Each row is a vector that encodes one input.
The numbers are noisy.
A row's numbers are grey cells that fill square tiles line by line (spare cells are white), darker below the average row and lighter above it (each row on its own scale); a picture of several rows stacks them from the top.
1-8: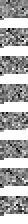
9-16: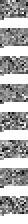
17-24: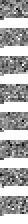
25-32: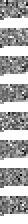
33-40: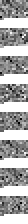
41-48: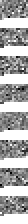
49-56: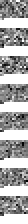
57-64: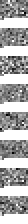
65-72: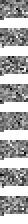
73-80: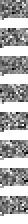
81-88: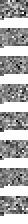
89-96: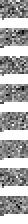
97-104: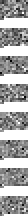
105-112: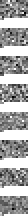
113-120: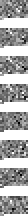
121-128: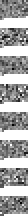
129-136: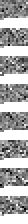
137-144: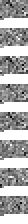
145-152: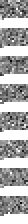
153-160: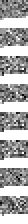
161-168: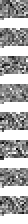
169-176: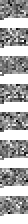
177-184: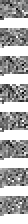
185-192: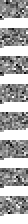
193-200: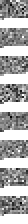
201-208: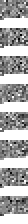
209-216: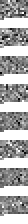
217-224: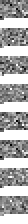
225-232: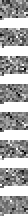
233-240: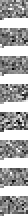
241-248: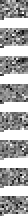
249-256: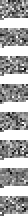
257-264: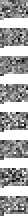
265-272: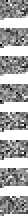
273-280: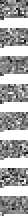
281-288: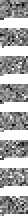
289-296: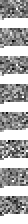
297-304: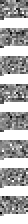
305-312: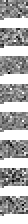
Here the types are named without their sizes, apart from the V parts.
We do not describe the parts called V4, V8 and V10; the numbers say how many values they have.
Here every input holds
a value of V8, together with either a point on each of two lines and a true/false value, or a node of a tree, a value of V4 and a value of V10.
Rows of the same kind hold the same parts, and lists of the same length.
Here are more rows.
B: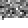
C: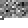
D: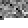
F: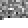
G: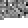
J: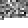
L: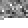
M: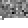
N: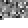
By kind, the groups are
B, C, D, F, G, J, L, N
M

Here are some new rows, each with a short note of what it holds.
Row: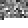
a node of a tree, a value of V4, a value of V8 and a value of V10
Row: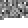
a node of a tree, a value of V4, a value of V8 and a value of V10
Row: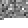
a point on each of two lines, a true/false value and a value of V8
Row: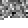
a point on each of two lines, a true/false value and a value of V8
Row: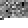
a node of a tree, a value of V4, a value of V8 and a value of V10
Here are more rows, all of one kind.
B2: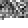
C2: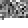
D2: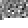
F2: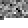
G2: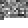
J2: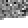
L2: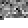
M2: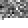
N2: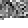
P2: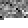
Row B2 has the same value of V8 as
C2, M2 and N2.
